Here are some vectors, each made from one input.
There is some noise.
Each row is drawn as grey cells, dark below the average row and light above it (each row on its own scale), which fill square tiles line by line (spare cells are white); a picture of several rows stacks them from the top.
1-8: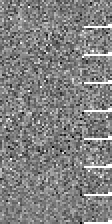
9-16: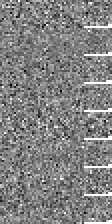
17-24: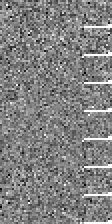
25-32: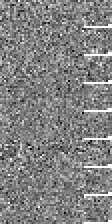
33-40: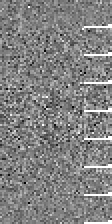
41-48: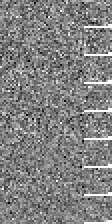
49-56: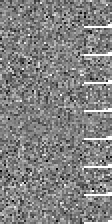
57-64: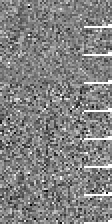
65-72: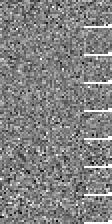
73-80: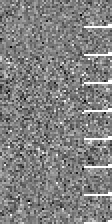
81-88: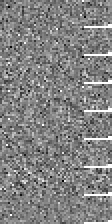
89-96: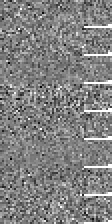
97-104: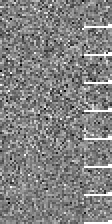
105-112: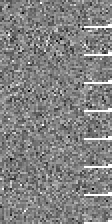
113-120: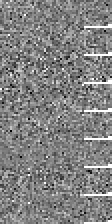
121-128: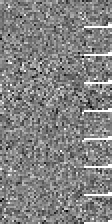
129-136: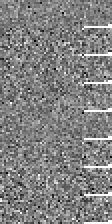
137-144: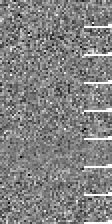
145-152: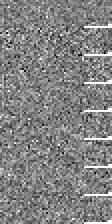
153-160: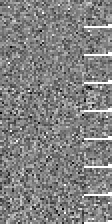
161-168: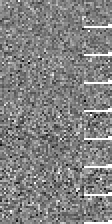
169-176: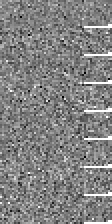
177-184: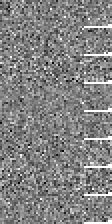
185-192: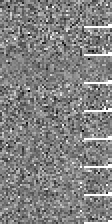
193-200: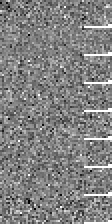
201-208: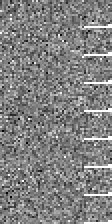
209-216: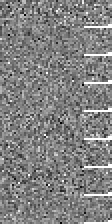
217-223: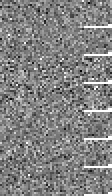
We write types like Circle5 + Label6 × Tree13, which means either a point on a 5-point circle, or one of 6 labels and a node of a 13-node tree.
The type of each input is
Bool × Circle9 × Line7 × Line17.
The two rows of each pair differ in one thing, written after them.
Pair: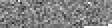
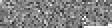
the place on the 9-point circle
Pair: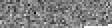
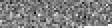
the place on the 9-point circle
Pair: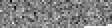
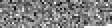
the place on the 7-point line
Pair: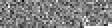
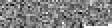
the place on the 9-point circle
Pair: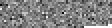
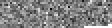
the place on the 17-point line
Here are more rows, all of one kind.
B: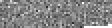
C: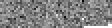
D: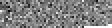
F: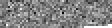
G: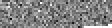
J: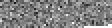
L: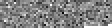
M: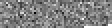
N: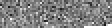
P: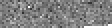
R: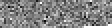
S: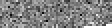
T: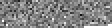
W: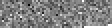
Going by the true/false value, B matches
C, G, L and M.
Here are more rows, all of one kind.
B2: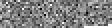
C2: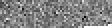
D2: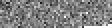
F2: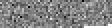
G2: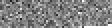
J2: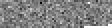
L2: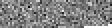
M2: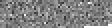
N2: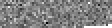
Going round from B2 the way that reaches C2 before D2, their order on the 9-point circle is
B2, G2, M2, N2, C2, J2, D2, L2, F2.
